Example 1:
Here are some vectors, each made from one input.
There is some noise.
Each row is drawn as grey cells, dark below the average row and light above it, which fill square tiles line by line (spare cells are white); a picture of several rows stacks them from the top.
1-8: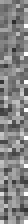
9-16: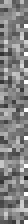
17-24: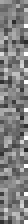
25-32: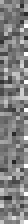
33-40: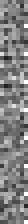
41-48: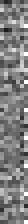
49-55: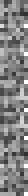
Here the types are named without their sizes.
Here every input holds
a point on a line.
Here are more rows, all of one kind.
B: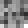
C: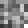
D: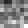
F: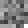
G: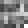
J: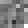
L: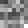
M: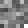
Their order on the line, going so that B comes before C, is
L, D, B, F, J, M, G, C.
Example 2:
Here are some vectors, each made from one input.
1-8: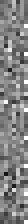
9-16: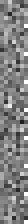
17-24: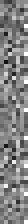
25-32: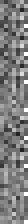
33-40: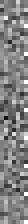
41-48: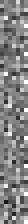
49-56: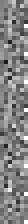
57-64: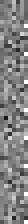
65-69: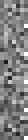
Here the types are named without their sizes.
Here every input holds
a point on a line.
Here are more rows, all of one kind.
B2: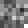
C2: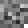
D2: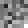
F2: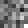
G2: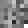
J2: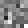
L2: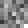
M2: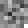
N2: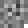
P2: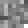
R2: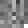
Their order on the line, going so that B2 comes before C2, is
F2, B2, C2, J2, G2, R2, N2, P2, L2, M2, D2.
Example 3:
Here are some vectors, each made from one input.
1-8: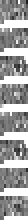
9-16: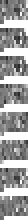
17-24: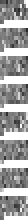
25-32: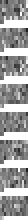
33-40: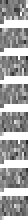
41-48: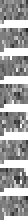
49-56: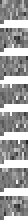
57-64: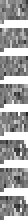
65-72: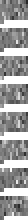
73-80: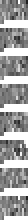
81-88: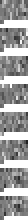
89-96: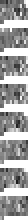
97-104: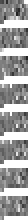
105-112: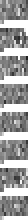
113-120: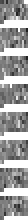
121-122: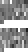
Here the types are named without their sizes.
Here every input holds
a point on a line.
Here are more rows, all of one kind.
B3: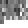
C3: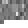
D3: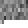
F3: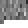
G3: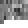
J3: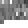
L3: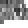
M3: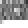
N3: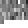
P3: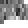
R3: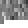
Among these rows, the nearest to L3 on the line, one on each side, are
B3 and P3.
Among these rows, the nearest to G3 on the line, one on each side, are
C3 and P3.
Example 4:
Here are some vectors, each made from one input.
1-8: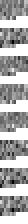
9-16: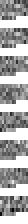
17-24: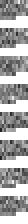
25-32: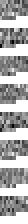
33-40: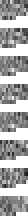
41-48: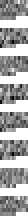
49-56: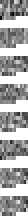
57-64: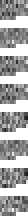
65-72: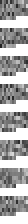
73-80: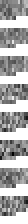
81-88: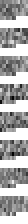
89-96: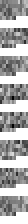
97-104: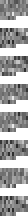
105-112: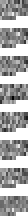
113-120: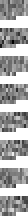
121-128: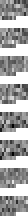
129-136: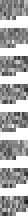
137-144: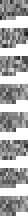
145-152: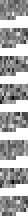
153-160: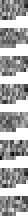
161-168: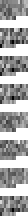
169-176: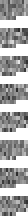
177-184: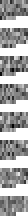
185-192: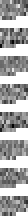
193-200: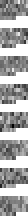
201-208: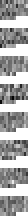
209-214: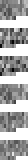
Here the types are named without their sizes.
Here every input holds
a point on a line.
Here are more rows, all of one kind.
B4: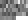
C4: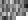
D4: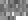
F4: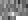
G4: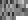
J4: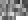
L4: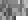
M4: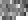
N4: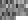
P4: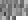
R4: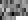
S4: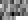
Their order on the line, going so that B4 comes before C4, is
S4, R4, G4, N4, B4, L4, P4, D4, F4, J4, M4, C4.
